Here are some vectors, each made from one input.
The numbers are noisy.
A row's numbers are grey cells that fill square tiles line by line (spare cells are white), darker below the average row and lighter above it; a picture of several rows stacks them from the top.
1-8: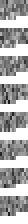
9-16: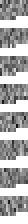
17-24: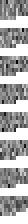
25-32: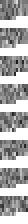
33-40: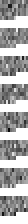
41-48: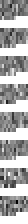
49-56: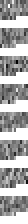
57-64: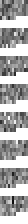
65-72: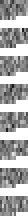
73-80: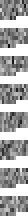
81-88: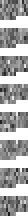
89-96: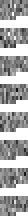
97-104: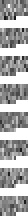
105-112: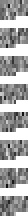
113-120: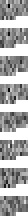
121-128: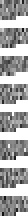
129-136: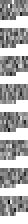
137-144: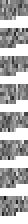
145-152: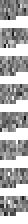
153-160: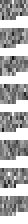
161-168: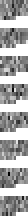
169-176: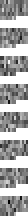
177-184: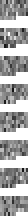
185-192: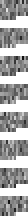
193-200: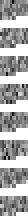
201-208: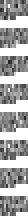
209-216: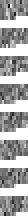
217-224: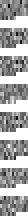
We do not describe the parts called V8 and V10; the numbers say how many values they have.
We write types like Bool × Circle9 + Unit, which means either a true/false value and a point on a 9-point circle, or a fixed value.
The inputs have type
Line3 × Line5 + (Line7 + V10) × V8.
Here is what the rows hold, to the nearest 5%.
About 20% of them hold a point on a 3-point line and a point on a 5-point line. The rest hold a value of V8, together with either a point on a 7-point line, or a value of V10.
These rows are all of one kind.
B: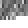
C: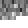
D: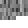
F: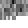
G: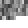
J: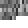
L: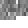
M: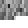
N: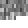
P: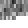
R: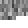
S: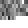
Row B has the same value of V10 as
F, L, N and P.
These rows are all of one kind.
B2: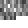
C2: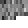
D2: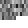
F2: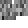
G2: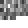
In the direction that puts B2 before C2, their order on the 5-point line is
B2, G2, C2, F2, D2.
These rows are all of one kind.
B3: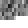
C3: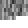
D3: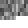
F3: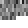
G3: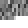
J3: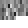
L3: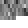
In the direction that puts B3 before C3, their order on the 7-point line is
B3, G3, C3, F3, D3, L3, J3.
